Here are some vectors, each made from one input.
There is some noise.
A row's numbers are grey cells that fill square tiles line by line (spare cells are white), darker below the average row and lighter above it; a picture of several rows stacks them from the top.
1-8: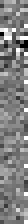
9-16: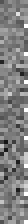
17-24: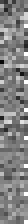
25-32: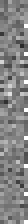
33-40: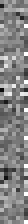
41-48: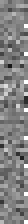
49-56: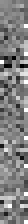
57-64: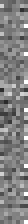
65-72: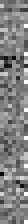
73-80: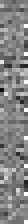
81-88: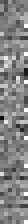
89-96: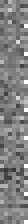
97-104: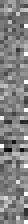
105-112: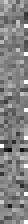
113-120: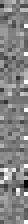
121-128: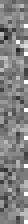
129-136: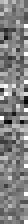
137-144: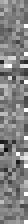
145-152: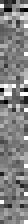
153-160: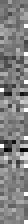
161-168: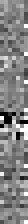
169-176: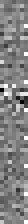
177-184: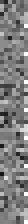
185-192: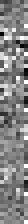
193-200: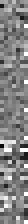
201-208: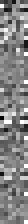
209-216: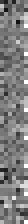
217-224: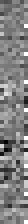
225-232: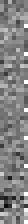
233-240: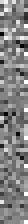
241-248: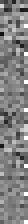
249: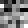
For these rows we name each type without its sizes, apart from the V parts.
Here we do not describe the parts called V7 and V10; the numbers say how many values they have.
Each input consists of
either a node of a tree, or a true/false value and a value of V10, or a value of V7.
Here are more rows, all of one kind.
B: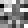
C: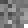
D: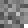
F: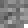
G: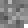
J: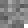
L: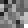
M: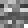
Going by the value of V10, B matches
J and L.
